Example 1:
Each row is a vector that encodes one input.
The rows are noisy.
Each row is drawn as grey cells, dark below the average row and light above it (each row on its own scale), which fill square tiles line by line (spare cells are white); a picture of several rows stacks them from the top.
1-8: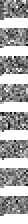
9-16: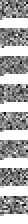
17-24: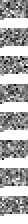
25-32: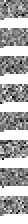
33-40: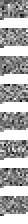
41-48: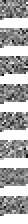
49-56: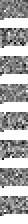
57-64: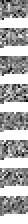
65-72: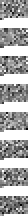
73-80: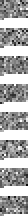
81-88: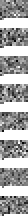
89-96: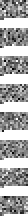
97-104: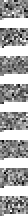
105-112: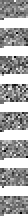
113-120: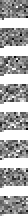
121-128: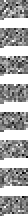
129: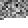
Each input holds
one of 5 labels, together with either one of 11 labels, or a node of a 9-node tree.
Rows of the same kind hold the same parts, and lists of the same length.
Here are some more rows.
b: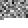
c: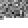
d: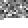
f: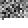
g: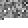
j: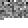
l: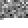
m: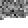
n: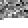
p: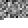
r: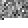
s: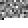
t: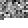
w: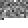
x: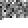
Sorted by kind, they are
b, c, d, f, j, l, n, x
g, m, p, r, s, t, w

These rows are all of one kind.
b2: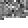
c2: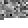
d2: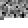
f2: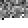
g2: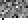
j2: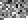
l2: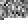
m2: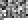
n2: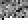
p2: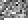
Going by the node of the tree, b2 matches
c2, j2, l2 and p2.
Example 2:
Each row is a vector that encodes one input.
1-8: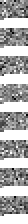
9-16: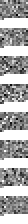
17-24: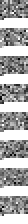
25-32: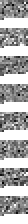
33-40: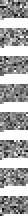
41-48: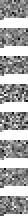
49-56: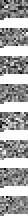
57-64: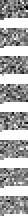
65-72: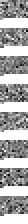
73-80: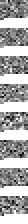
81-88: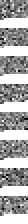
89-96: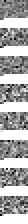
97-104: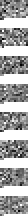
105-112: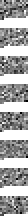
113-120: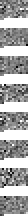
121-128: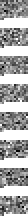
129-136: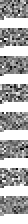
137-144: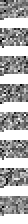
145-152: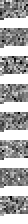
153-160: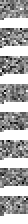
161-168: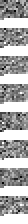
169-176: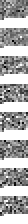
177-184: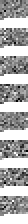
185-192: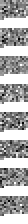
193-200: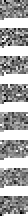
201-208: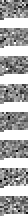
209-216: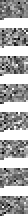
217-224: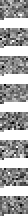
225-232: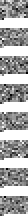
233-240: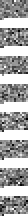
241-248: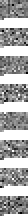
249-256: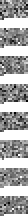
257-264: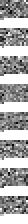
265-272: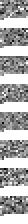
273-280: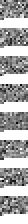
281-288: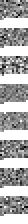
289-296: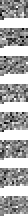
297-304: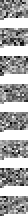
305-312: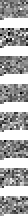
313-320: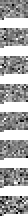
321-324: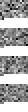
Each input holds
one of 5 labels and one of 11 labels, together with either a fixed value, or a node of a 19-node tree.
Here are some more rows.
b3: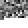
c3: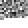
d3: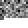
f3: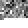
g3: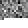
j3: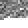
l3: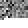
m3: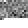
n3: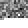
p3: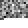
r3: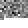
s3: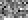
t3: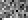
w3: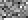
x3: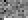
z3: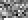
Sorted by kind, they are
b3, c3, d3, j3, r3, s3, x3
f3, g3, l3, m3, n3, p3, t3, w3, z3

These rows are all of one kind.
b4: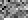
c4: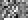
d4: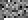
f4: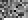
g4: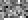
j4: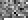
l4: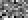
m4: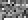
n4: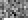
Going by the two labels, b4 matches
c4, g4 and l4.
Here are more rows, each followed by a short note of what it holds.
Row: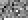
one of 5 labels and one of 11 labels
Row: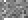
one of 5 labels, one of 11 labels and a node of a 19-node tree
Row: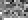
one of 5 labels, one of 11 labels and a node of a 19-node tree
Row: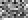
one of 5 labels, one of 11 labels and a node of a 19-node tree
